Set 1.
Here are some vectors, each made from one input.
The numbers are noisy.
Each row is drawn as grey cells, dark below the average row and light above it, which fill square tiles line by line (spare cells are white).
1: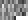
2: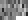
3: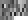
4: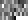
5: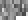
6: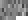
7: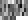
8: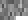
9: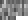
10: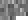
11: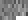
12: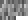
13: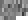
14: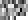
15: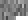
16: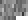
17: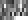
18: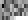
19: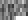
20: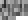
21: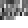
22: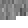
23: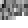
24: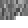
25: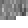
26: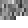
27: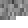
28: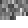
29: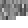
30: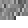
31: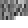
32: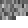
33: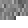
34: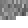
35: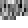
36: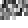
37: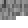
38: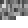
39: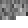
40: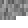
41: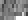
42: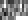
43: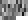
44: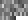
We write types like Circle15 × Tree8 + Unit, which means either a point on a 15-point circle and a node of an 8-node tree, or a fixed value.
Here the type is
Line4 + Line6.
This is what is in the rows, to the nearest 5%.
About 45% of them hold a point on a 4-point line. The rest hold a point on a 6-point line.
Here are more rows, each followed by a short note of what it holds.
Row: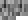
a point on a 4-point line
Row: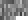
a point on a 6-point line
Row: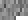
a point on a 4-point line
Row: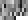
a point on a 4-point line
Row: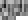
a point on a 4-point line
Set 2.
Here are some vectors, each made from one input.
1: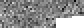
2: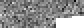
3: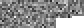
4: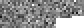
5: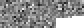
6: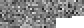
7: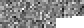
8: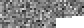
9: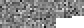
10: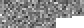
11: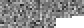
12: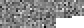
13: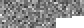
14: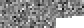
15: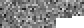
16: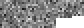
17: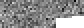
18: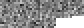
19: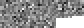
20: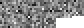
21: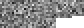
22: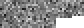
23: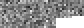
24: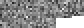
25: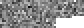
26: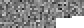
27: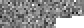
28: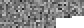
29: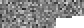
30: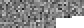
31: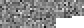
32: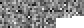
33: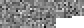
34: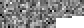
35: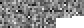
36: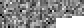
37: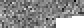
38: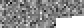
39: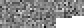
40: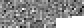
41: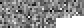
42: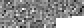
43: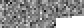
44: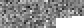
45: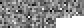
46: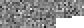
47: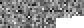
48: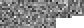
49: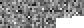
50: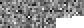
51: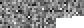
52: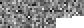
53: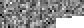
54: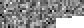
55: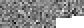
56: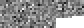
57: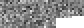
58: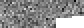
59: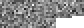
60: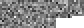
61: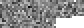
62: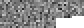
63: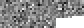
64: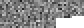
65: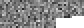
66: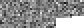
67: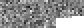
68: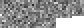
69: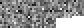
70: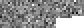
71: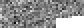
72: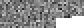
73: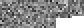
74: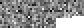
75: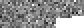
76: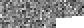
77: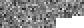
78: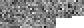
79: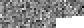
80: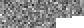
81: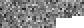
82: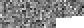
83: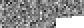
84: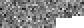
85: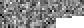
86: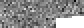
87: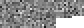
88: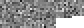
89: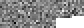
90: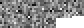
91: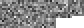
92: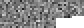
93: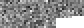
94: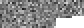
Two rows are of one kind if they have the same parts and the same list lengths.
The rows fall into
2 kinds.
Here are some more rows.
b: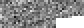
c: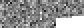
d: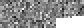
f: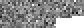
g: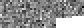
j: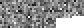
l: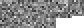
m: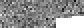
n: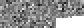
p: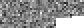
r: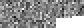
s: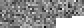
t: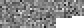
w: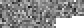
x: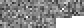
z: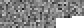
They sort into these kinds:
b, c, d, f, g, l, m, n, p, r, s, t, w, x, z
j

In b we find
a point on an 11-point circle and a true/false value.
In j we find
a true/false value.
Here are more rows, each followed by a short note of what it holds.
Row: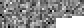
a true/false value
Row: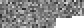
a point on an 11-point circle and a true/false value
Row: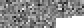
a point on an 11-point circle and a true/false value
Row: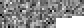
a true/false value
